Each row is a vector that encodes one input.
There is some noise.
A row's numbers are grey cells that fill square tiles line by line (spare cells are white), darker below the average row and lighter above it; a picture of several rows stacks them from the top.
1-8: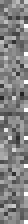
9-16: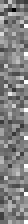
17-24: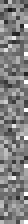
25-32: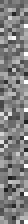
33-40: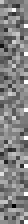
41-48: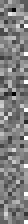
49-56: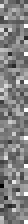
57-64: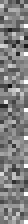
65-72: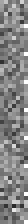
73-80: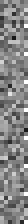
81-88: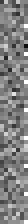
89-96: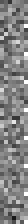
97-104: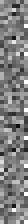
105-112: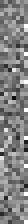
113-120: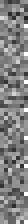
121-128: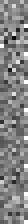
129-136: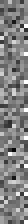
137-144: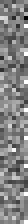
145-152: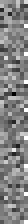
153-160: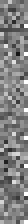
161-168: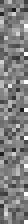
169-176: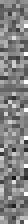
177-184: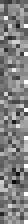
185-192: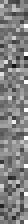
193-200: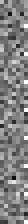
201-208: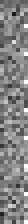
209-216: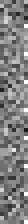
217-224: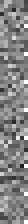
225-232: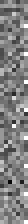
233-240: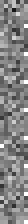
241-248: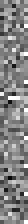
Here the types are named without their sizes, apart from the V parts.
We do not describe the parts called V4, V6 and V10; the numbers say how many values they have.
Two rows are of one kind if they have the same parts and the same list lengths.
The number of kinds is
3.
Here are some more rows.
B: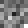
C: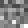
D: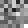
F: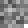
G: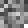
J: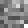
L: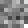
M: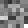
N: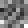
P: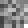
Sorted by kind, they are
B, C, F, P
D, G, N
J, L, M

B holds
a label, a value of V4 and a value of V6.
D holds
a label and a value of V10.
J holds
a point on a line and a true/false value.
